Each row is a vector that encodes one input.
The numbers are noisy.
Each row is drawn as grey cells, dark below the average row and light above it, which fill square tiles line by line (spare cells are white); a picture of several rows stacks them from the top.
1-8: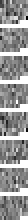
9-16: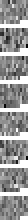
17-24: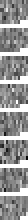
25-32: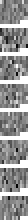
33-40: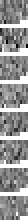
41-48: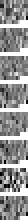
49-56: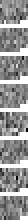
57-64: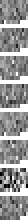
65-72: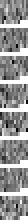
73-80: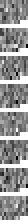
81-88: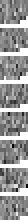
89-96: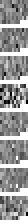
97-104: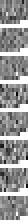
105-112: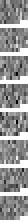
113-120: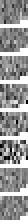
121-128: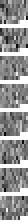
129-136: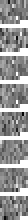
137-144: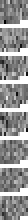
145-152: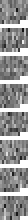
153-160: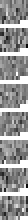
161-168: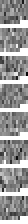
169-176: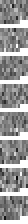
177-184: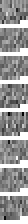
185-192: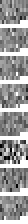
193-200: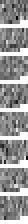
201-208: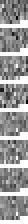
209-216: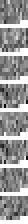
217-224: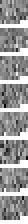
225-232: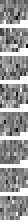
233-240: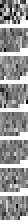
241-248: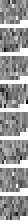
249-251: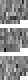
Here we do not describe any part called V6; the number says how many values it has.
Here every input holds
a list of up to three items, each a true/false value and a value of V6.
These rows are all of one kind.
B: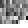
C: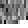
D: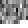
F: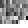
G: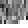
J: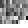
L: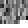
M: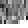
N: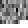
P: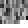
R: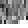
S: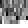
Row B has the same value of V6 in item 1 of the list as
F and J.
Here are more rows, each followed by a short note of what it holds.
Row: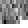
a list of two items
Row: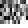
the empty list
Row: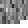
a list of two items
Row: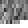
a list of three items
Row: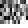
the empty list
